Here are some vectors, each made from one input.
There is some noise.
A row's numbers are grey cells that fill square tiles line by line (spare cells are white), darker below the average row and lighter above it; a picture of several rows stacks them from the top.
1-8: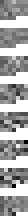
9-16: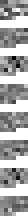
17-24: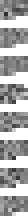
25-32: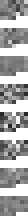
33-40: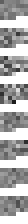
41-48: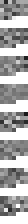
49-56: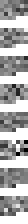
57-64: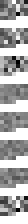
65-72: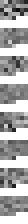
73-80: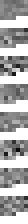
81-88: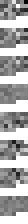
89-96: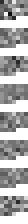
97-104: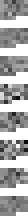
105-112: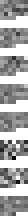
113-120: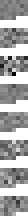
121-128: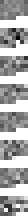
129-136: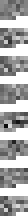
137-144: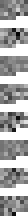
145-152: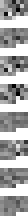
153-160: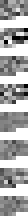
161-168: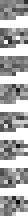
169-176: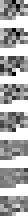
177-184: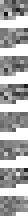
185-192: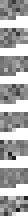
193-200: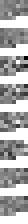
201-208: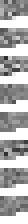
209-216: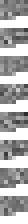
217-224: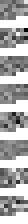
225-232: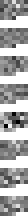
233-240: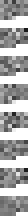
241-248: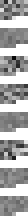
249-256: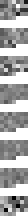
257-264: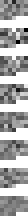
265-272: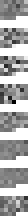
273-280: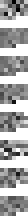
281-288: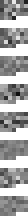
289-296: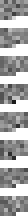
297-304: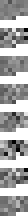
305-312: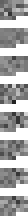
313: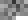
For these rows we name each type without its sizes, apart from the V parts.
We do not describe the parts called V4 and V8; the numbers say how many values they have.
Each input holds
a label, together with either a point on a circle, or a true/false value, a value of V4 and a value of V8.
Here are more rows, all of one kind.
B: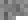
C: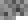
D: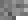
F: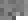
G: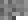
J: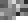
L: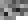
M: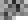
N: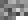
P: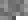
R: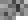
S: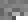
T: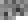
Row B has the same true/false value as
S and T.
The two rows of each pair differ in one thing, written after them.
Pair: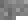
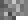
the true/false value
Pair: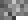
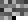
the true/false value
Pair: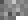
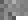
the true/false value
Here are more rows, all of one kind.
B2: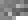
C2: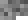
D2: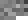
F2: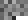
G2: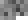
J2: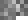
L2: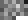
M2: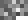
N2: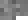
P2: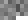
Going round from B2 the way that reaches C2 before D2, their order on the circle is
B2, N2, L2, C2, P2, G2, F2, M2, D2, J2.
